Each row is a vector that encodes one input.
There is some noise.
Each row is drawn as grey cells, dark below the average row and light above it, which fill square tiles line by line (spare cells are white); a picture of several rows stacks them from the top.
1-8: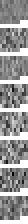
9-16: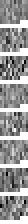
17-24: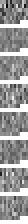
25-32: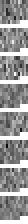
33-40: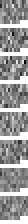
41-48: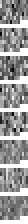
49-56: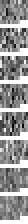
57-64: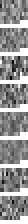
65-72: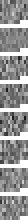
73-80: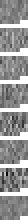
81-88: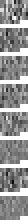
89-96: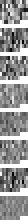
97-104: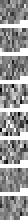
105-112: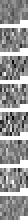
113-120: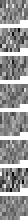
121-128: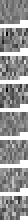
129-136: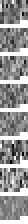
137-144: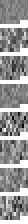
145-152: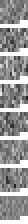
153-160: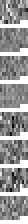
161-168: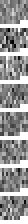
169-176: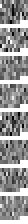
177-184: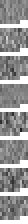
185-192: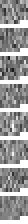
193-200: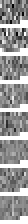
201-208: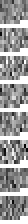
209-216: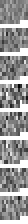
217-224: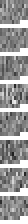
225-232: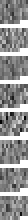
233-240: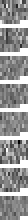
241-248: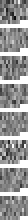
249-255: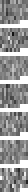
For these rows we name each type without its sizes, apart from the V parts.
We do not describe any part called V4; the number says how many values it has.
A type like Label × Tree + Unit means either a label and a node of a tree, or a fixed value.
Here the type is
List(Line) + V4 × V4.
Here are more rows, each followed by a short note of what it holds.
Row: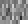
a list of one item
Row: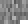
a list of one item
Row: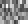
the empty list
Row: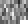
a list of two items
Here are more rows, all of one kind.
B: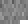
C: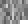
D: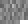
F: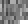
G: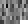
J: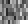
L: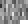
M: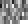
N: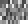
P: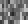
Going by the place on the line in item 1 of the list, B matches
G, L and M.
